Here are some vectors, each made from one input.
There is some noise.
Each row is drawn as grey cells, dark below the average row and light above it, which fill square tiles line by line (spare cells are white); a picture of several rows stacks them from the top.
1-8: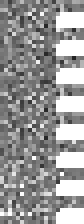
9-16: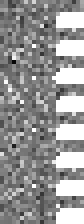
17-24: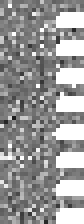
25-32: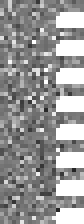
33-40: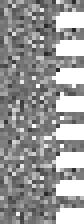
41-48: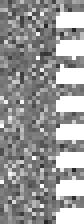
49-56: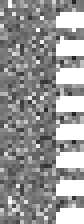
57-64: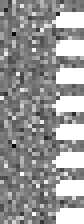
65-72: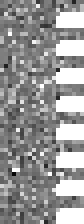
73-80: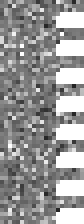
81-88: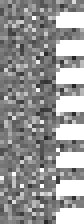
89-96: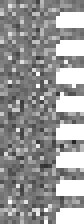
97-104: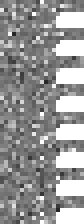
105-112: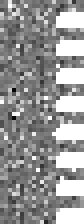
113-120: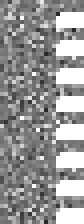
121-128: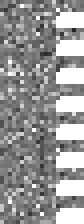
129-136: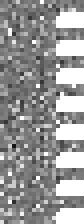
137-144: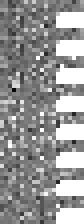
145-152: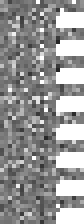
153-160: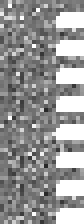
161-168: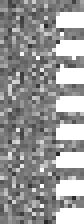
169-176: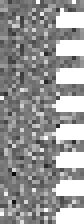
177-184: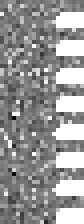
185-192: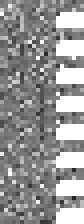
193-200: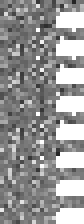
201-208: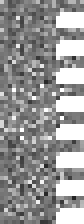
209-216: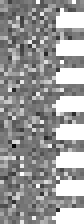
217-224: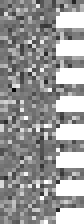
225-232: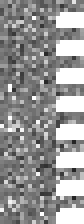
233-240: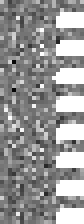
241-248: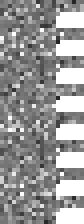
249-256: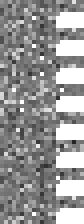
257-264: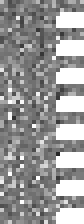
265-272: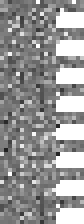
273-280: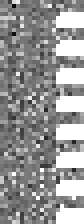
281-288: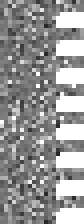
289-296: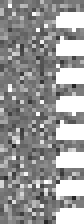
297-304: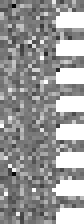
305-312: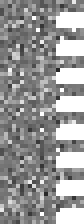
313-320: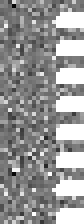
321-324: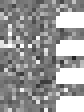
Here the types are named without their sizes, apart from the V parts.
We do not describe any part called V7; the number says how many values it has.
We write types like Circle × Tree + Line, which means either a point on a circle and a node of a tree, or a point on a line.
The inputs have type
Bool × Bool × Bool + Line × V7.
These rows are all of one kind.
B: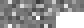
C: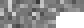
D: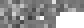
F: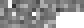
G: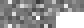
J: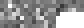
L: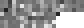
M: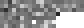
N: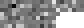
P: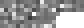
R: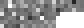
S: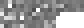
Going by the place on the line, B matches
C, F, G and P.
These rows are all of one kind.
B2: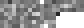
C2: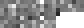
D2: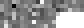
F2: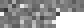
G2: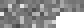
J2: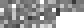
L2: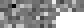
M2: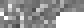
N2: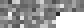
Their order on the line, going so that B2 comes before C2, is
D2, B2, G2, F2, L2, N2, M2, J2, C2.
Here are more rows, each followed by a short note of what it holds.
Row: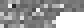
a point on a line and a value of V7
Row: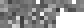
three true/false values
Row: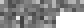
three true/false values
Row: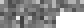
three true/false values
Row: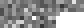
three true/false values
